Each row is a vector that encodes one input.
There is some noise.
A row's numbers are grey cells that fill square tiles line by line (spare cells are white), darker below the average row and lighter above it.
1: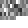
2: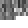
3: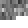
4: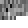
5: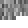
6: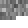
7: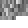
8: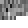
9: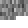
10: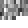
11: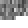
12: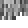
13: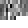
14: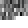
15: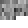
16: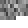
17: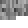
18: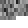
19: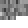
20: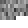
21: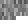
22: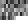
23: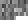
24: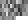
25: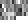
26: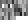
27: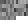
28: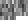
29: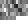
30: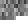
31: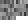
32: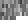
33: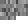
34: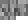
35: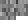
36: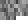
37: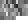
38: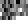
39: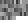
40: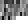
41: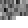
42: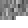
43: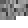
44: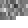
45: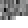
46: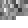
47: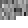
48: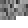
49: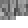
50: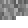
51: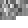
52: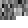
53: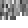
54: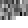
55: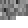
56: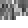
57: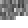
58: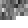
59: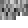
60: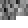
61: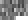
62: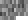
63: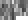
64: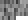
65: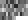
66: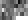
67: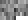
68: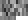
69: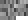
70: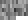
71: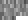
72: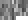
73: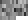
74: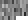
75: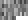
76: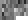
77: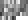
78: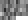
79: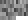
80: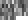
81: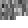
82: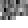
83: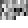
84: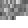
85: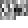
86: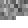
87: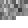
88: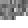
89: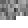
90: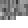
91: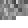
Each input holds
either a point on a 7-point line, or a list of up to two points on a 4-point line.
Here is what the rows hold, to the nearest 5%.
About 45% of them hold a point on a 7-point line. The rest are lists of up to two points on a 4-point line: about 5% of all rows are empty, 20% hold one and 30% two.
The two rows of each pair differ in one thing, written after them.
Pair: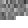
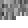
the place on the 4-point line in item 1 of the list
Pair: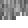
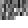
the place on the 4-point line in item 1 of the list
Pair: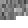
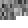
the place on the 4-point line in item 1 of the list
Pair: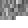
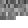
the place on the 4-point line in item 1 of the list
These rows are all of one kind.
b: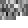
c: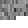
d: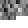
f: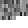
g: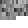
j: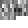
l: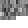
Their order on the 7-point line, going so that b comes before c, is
l, j, b, g, f, c, d.
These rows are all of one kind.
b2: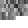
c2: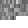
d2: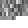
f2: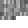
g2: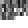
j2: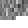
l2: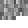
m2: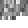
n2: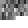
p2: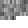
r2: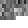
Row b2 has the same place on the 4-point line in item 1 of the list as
l2, n2 and r2.
